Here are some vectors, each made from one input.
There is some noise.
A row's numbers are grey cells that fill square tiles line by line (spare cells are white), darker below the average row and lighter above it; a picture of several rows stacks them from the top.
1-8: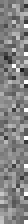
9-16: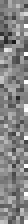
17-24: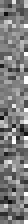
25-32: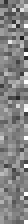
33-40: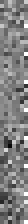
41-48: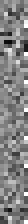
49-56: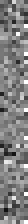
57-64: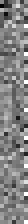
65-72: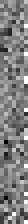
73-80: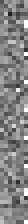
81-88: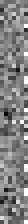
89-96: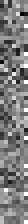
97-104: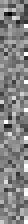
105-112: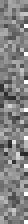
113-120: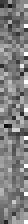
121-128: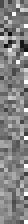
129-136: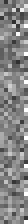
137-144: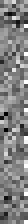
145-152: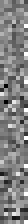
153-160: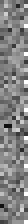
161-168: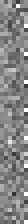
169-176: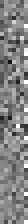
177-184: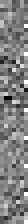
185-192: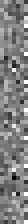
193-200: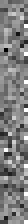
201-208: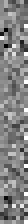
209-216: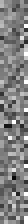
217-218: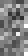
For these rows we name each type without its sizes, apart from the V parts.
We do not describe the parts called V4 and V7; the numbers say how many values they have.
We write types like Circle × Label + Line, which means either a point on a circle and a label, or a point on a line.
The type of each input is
(Bool × Bool × Bool + V7) × V4 + Label × Label.
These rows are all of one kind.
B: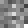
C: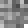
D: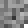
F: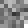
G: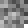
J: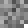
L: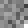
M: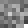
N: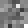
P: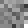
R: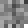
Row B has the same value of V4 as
D and M.
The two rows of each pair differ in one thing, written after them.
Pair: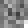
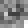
the value of V7
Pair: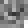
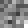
the value of V7
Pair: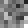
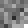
the value of V4
